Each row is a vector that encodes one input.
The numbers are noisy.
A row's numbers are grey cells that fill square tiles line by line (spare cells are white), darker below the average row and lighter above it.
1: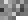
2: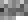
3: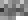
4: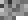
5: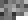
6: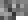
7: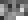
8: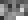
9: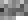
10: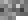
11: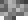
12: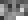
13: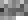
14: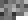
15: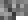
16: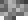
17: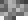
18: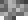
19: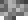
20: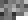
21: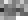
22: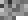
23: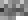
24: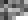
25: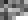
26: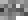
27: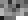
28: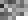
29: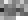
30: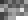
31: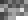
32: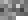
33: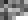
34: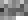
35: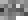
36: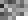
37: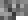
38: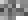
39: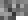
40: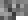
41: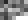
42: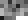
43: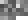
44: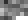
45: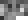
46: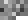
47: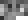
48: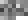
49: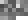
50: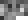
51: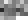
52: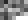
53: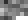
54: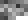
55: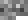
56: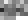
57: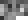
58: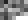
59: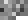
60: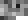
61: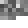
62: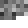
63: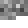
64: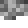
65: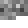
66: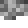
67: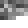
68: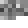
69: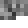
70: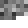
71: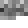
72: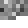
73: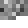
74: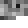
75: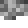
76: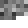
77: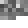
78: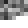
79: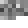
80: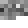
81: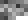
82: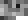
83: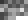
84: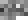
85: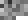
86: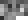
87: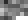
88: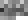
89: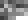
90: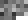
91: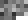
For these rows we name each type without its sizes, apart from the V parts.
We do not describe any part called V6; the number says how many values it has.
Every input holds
either a fixed value, or a node of a tree, or a true/false value and a value of V6.
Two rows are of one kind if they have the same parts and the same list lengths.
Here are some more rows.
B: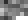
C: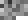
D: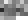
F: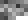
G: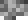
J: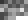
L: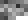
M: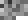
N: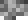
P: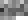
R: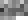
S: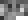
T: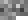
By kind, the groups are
B, C, F, J, L, M, S
D, P, R, T
G, N

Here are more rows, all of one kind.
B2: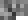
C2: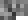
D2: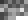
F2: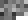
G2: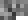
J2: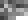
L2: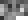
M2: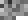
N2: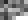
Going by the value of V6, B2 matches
C2, F2 and G2.
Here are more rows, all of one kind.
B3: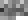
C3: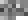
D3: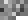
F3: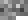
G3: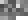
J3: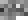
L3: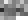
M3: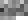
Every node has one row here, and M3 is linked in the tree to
B3.
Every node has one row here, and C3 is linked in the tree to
G3 and J3.
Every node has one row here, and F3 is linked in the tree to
D3 and J3.
